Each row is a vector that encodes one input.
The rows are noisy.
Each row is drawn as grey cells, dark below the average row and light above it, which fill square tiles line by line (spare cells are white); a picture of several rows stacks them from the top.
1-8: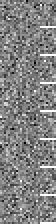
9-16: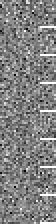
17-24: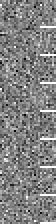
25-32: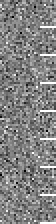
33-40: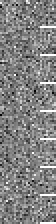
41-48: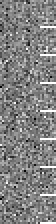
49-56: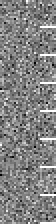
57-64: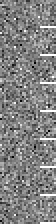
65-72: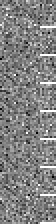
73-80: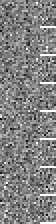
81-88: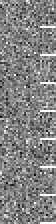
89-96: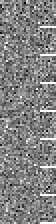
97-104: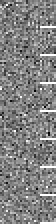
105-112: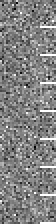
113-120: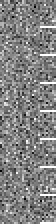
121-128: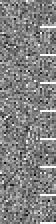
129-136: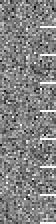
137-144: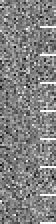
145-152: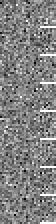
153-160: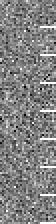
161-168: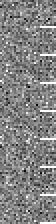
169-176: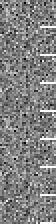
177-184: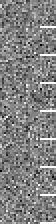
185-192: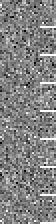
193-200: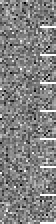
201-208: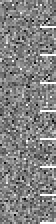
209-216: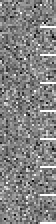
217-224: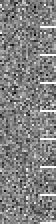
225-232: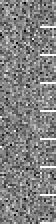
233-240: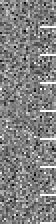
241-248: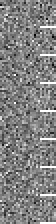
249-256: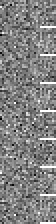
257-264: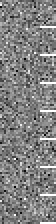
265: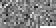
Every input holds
a point on a 9-point line, together with either a node of a 19-node tree, or three true/false values.
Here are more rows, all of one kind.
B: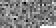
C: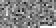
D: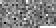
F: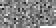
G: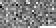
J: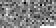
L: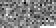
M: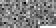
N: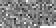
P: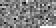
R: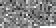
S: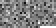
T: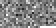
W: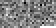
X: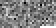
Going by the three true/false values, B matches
J, L, W and X.
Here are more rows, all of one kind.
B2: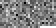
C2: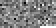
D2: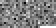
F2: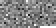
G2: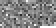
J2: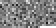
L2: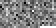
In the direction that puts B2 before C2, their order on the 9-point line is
L2, B2, J2, D2, F2, G2, C2.
